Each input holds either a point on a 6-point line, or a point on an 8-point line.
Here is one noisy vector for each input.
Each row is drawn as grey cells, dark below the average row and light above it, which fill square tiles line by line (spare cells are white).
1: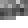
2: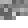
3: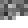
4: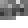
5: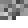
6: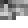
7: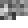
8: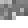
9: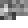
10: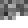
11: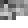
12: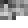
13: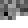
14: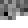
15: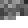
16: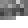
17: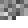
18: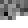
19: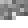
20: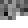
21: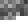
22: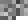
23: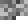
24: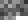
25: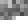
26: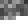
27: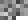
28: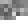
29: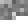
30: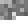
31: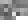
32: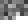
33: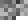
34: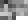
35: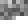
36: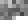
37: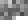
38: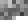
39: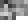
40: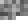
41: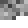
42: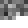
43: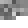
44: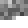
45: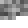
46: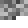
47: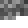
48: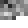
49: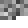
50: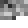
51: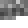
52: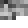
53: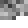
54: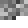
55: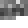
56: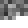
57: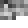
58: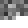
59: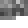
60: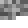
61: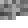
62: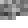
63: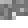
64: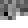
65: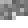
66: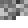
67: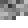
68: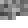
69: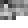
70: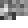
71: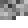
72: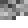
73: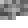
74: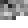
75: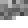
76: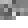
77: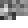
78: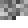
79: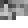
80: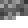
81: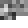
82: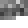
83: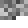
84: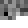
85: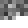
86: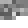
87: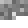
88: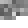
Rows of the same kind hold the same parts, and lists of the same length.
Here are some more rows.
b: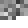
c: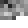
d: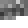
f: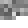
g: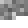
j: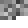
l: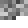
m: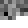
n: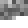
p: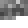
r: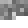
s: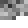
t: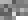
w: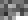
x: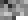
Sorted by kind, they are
b, c, j, l, s, x
d, f, g, m, n, p, r, t, w

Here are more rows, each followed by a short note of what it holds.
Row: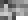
a point on a 6-point line
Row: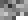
a point on a 6-point line
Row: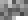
a point on an 8-point line
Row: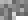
a point on an 8-point line
